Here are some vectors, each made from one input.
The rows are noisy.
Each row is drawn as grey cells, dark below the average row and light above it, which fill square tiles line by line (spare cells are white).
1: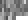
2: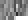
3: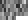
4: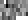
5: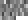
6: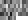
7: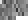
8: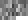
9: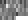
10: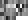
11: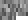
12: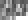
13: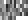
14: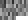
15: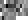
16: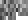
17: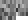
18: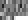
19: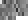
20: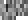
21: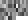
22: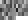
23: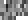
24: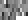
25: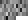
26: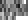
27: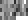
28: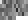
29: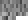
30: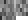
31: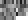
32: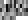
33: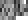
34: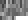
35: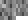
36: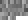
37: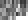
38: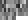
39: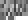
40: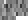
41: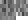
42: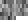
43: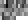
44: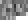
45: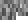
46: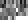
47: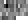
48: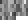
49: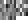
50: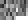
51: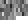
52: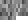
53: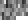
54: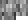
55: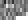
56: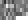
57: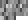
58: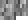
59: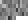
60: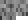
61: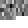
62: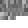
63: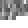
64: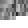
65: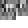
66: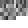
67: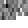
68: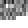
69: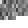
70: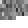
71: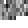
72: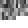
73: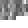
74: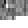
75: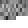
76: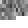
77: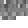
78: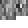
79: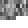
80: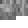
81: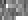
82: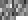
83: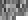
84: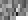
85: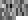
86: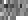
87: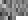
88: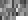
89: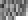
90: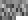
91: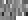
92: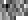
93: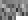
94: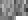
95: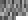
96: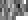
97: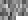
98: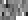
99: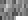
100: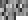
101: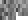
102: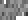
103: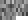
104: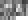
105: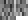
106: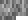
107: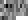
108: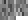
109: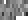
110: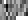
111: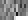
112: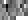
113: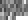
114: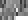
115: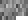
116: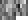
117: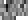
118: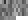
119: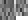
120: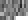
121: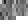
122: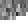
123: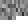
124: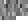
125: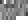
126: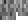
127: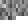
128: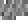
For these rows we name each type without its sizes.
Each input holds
a point on each of two lines and a true/false value, together with either a fixed value, or a node of a tree.
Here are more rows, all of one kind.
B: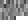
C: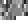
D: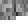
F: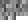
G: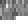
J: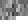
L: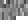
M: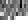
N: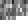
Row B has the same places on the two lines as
G, L and M.
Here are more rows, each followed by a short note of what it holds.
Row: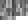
a point on each of two lines, a node of a tree and a true/false value
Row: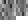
a point on each of two lines and a true/false value
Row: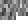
a point on each of two lines and a true/false value
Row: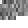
a point on each of two lines and a true/false value
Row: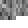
a point on each of two lines and a true/false value
